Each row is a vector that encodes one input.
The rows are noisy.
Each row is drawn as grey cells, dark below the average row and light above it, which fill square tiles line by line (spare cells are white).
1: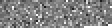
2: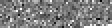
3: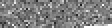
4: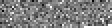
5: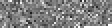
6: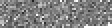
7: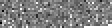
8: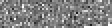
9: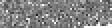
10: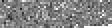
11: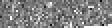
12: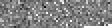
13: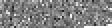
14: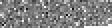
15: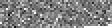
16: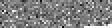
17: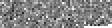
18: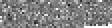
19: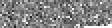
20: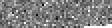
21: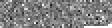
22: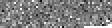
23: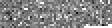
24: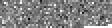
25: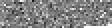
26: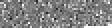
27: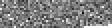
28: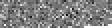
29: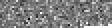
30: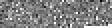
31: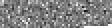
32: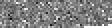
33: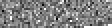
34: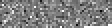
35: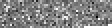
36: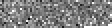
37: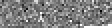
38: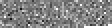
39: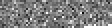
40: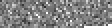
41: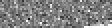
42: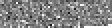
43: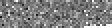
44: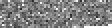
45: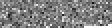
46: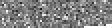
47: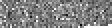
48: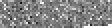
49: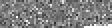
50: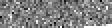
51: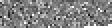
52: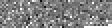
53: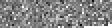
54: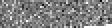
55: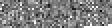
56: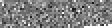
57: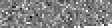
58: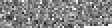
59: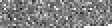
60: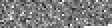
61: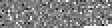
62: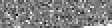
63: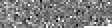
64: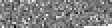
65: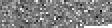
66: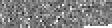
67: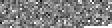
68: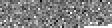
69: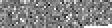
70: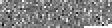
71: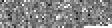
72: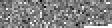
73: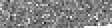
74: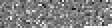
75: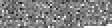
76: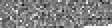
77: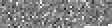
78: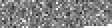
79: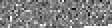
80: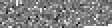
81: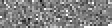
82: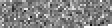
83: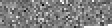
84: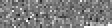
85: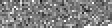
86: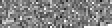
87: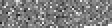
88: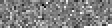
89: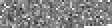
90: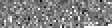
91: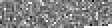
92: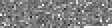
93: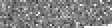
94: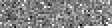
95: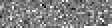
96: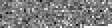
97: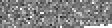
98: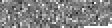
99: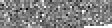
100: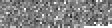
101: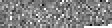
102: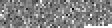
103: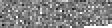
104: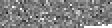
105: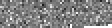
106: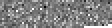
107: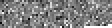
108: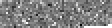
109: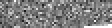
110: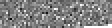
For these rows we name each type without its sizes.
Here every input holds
a label, together with either a label, or a point on a line.
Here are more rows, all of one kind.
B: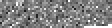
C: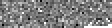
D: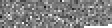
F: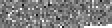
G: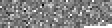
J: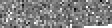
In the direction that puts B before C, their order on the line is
J, D, G, F, B, C.
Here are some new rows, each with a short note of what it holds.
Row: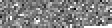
a label and a point on a line
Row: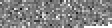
two labels
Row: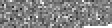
two labels
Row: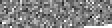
a label and a point on a line
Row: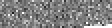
a label and a point on a line
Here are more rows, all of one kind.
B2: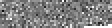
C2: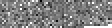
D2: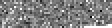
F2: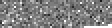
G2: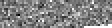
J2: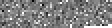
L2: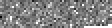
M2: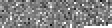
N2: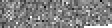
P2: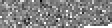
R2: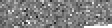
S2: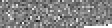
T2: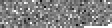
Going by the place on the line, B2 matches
J2, L2 and M2.
